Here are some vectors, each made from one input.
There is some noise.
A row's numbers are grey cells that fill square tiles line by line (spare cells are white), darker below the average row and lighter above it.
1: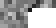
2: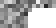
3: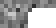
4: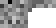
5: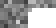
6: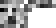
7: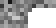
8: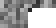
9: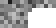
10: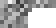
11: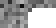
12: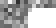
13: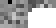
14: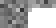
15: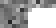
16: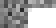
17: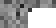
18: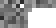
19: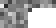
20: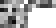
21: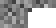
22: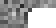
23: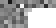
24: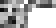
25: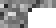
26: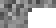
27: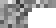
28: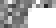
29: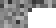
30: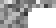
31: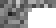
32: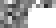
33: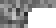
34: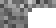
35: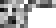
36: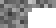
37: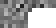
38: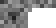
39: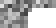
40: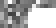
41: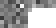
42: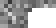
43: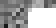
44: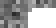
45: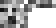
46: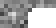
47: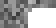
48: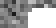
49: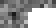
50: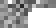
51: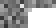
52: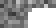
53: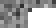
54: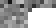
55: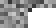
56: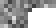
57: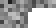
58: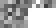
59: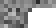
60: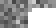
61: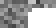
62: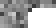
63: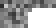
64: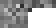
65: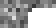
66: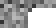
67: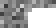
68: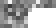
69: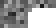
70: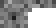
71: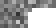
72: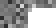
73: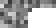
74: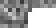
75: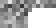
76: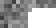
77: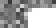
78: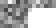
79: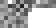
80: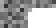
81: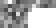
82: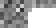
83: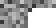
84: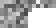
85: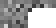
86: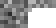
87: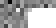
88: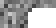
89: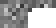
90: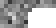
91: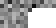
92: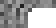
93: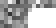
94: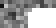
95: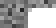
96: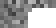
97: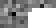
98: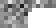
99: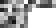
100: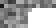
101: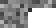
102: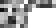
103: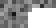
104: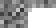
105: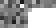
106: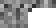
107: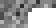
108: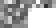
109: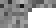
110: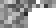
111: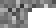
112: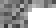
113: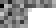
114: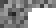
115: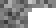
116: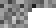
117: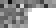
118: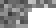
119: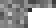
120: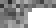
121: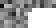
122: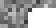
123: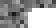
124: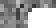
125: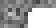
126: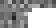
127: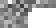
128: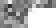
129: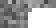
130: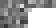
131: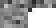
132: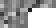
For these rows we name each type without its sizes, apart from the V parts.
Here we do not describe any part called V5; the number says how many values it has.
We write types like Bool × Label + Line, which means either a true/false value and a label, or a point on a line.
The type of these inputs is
List(Bool × V5).
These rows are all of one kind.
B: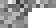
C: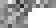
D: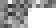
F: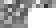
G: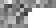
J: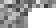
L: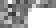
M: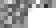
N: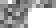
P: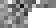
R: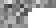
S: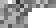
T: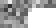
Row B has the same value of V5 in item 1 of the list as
C, N and S.
